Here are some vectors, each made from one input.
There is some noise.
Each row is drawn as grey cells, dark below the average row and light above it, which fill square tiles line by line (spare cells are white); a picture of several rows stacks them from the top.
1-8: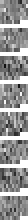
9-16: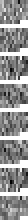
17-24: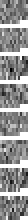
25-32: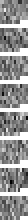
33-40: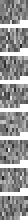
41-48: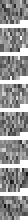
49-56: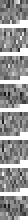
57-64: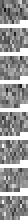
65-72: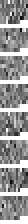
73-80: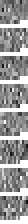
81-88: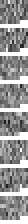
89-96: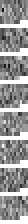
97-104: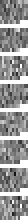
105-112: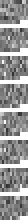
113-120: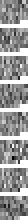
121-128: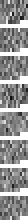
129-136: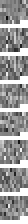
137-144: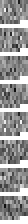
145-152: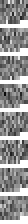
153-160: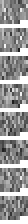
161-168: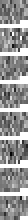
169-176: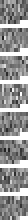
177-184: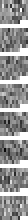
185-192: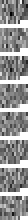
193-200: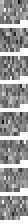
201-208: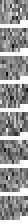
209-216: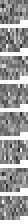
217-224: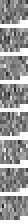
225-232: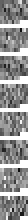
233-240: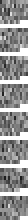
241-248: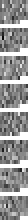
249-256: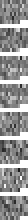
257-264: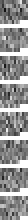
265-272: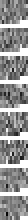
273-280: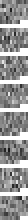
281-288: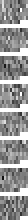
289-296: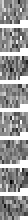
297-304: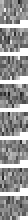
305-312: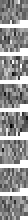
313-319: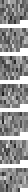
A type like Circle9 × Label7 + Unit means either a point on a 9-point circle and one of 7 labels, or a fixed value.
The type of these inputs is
Line10 × (Tree16 + Unit) + Tree8.
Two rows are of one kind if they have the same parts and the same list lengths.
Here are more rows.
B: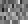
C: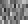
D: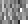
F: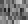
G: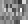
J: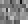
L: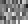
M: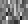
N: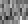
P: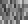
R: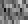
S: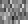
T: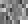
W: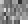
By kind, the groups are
B, D, G, J, L, N, S, T, W
C, F, P, R
M

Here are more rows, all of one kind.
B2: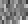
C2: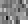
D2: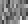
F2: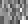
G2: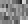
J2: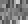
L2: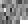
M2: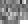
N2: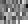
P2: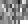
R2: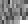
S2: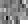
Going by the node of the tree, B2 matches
C2 and S2.
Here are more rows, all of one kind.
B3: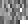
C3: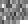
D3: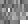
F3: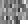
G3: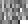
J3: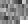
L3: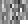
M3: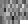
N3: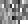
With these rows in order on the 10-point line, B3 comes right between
D3 and M3.
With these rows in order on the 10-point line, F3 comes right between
G3 and L3.
